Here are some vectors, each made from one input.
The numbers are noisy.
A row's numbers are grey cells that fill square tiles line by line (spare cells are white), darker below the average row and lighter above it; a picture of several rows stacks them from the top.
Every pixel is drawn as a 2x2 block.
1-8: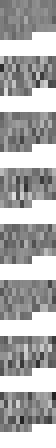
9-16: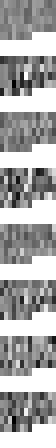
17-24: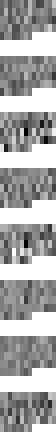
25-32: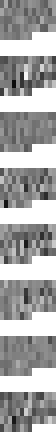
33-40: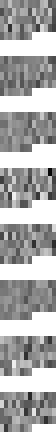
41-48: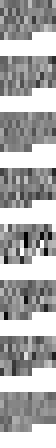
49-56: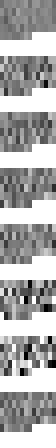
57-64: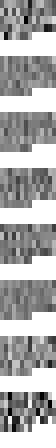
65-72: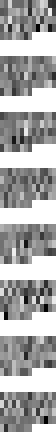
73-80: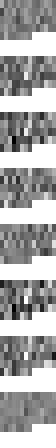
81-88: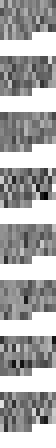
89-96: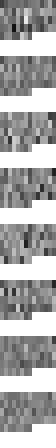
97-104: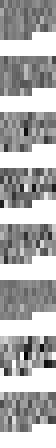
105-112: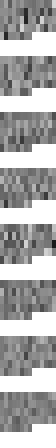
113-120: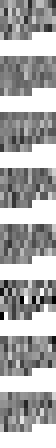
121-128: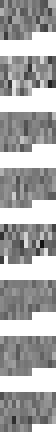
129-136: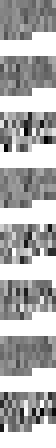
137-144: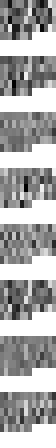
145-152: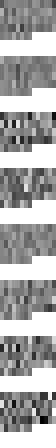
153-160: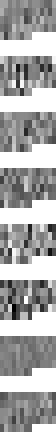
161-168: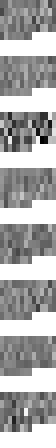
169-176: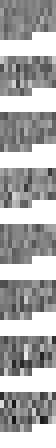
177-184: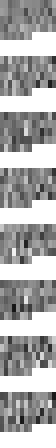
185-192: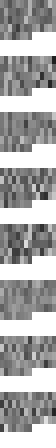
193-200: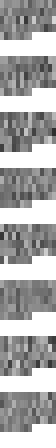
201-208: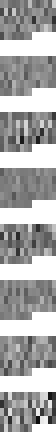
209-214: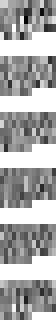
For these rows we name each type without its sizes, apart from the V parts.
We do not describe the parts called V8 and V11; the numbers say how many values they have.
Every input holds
a point on a line, a value of V8 and a value of V11, together with either a fixed value, or four true/false values.
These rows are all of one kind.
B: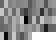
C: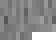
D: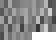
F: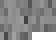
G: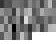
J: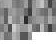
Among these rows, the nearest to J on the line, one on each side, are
B and G.
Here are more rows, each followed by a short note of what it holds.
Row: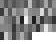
a point on a line, four true/false values, a value of V8 and a value of V11
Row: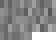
a point on a line, four true/false values, a value of V8 and a value of V11
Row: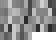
a point on a line, four true/false values, a value of V8 and a value of V11
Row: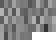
a point on a line, four true/false values, a value of V8 and a value of V11
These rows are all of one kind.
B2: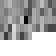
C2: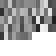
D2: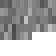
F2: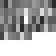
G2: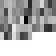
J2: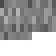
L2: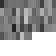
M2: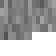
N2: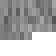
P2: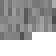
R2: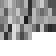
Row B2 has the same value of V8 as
D2, F2 and G2.
